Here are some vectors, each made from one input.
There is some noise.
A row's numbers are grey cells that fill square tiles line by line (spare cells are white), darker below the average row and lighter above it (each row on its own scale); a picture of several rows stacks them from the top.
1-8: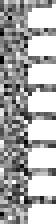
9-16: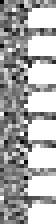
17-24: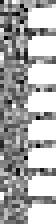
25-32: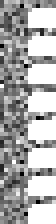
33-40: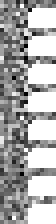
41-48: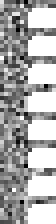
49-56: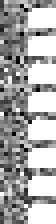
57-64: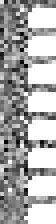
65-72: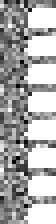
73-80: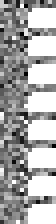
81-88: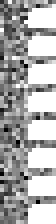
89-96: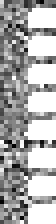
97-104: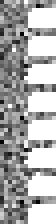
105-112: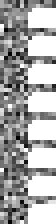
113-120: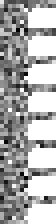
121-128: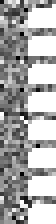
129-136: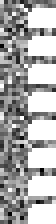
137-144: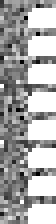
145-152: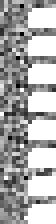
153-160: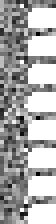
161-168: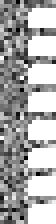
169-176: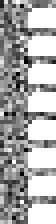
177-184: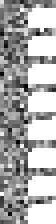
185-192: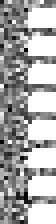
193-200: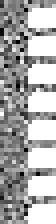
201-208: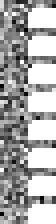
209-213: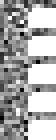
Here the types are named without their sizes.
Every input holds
either a point on a line, or a node of a tree and three true/false values.
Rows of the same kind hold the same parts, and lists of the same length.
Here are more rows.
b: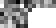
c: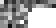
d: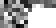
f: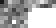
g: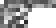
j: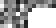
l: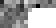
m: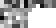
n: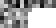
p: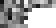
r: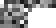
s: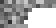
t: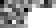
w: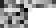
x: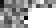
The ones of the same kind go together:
b, c, d, g, j, m, n, r
f, l, p, s, t, w, x

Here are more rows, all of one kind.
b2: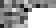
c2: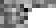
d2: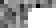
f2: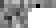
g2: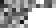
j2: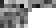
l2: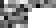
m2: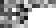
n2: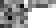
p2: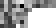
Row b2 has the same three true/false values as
c2, j2, l2 and p2.
